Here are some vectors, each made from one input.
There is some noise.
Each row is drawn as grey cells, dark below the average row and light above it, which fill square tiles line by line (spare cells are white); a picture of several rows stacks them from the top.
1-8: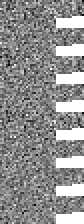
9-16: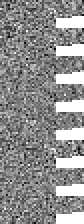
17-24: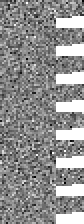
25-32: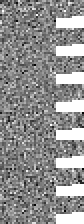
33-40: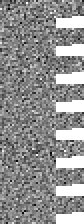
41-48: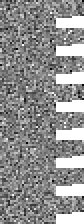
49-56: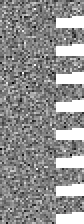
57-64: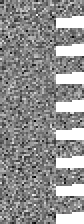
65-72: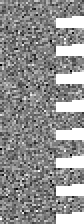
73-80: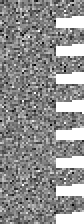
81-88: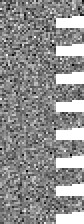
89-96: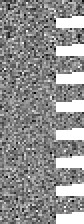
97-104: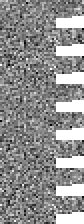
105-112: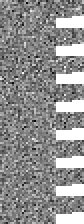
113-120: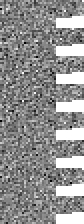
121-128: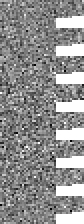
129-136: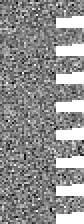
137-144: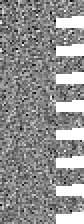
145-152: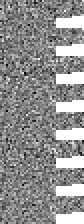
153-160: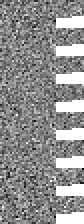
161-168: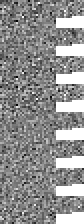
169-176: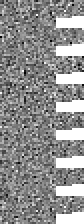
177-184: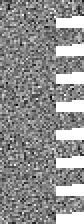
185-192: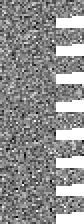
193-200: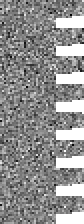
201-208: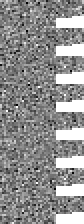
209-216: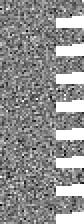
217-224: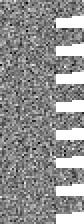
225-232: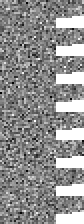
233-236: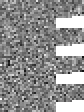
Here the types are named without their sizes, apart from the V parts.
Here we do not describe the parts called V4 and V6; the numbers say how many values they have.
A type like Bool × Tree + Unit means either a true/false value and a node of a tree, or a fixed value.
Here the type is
(Tree + Unit) × (Tree + V4 × V6).
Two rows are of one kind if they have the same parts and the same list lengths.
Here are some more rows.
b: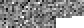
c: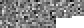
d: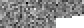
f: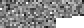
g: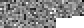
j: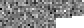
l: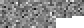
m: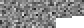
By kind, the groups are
b, c
d, j
f, g
l, m

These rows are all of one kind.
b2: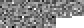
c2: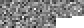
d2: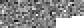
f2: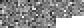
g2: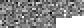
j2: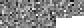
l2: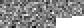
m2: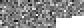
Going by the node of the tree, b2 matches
c2 and l2.
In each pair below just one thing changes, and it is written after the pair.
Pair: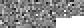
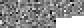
the value of V6
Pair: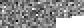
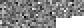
the value of V6
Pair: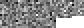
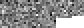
the value of V4
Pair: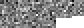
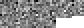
the value of V4
